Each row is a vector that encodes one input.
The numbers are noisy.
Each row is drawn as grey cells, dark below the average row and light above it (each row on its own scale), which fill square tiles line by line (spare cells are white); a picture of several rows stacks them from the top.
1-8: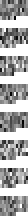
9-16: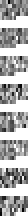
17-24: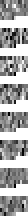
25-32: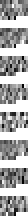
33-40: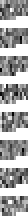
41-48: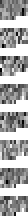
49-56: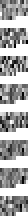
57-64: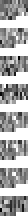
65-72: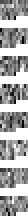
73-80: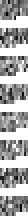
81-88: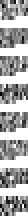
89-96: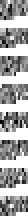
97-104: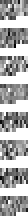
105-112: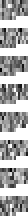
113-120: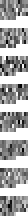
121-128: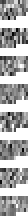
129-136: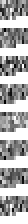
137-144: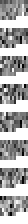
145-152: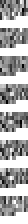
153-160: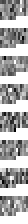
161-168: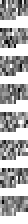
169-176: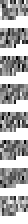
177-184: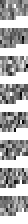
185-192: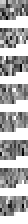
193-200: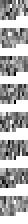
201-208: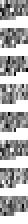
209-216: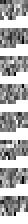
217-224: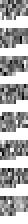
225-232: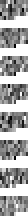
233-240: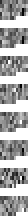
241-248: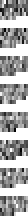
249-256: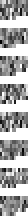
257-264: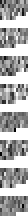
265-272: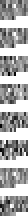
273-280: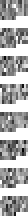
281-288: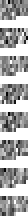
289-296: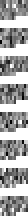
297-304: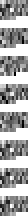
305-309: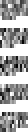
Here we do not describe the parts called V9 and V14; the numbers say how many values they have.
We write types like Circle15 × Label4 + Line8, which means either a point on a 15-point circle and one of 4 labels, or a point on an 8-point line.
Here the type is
(Tree7 + V14) × Tree15 + V9.
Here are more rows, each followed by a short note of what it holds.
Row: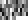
a value of V9
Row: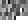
a node of a 7-node tree and a node of a 15-node tree
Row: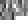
a node of a 15-node tree and a value of V14
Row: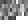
a node of a 15-node tree and a value of V14
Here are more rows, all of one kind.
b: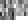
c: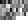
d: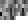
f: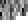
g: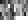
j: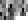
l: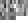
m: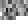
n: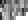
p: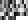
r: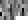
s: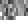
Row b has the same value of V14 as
c, f, g and r.
